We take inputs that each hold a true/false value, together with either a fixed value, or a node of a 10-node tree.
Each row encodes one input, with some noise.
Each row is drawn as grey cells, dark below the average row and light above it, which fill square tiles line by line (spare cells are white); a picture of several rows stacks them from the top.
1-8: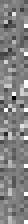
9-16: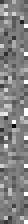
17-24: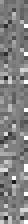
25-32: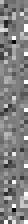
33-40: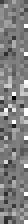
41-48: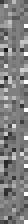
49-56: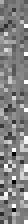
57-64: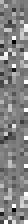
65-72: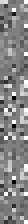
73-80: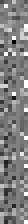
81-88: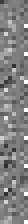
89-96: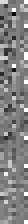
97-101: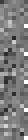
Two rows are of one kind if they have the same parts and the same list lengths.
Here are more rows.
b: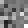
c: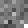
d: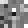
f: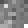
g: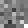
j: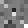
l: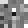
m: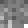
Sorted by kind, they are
b, c, f, g, j, m
d, l

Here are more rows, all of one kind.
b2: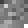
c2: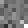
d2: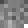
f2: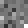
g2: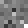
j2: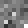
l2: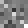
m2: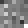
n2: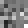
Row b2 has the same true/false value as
d2 and m2.
